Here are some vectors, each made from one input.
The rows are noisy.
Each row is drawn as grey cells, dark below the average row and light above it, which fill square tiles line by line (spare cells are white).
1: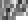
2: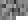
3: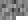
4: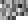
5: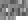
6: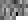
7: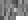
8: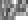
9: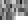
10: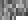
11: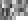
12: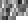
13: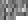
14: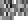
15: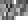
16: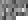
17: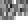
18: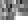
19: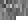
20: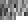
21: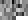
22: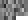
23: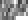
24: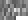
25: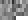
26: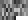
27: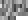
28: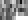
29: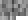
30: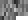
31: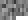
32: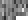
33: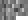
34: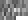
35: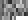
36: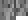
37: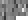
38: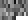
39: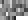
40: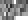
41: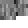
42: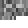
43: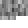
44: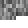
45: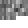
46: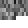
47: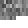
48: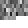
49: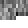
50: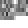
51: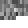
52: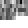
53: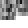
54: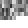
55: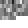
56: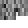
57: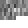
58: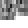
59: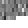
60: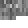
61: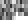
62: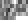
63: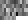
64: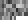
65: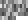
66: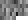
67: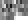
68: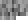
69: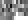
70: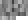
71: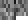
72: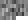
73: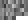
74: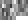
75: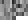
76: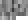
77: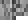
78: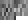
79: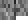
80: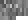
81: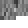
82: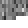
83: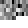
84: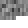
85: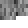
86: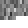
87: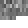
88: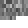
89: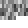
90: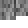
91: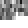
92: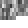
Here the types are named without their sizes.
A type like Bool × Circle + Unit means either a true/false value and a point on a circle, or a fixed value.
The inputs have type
Circle + Tree.
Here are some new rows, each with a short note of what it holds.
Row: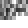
a point on a circle
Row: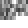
a point on a circle
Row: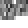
a point on a circle
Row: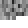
a node of a tree
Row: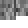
a node of a tree
